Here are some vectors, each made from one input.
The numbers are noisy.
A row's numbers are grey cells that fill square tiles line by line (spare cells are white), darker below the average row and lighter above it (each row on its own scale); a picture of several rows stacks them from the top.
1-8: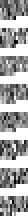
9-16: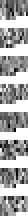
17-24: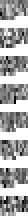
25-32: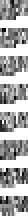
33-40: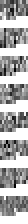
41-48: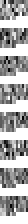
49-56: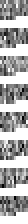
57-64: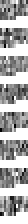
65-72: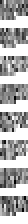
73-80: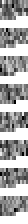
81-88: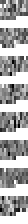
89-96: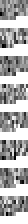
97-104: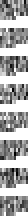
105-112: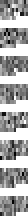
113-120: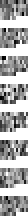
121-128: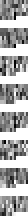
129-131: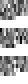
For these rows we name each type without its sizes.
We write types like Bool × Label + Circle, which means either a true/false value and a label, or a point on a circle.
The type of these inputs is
Bool × Circle × (Circle + Unit).
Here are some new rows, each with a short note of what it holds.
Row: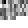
a point on each of two circles and a true/false value
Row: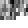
a point on a circle and a true/false value
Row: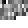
a point on each of two circles and a true/false value
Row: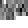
a point on a circle and a true/false value
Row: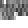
a point on a circle and a true/false value
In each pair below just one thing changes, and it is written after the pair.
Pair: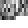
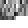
the place on one of the two circles
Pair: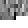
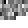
the place on one of the two circles
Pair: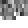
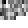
the true/false value
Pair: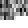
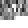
the place on one of the two circles
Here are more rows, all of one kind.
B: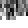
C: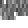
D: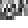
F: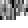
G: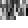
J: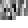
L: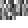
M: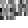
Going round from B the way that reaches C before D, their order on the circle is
B, G, F, J, C, D, M, L.
